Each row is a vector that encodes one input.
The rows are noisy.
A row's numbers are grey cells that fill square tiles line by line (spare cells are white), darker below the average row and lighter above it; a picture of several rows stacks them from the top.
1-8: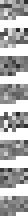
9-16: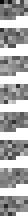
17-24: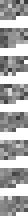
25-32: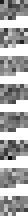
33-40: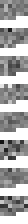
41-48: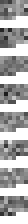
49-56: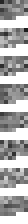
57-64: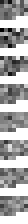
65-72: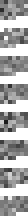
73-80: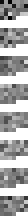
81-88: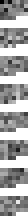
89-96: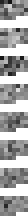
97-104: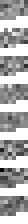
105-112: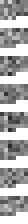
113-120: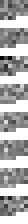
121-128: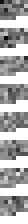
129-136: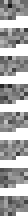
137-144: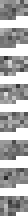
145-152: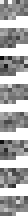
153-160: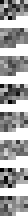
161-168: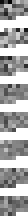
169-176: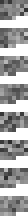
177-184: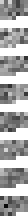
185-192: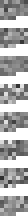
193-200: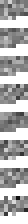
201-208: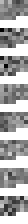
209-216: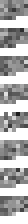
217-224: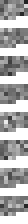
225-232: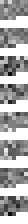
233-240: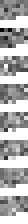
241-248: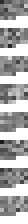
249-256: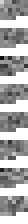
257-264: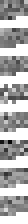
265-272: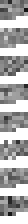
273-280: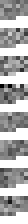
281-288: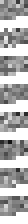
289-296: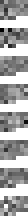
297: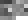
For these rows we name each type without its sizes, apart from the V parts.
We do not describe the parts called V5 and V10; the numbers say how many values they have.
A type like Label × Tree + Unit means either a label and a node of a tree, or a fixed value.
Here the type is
Label + (Tree + V10) × V5.
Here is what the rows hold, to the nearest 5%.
About 25% of them hold a label. The rest hold a value of V5, together with either a node of a tree, or a value of V10.
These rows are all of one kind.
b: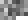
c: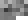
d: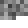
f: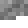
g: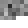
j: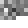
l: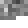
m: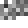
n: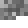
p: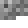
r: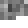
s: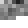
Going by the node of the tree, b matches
l and s.
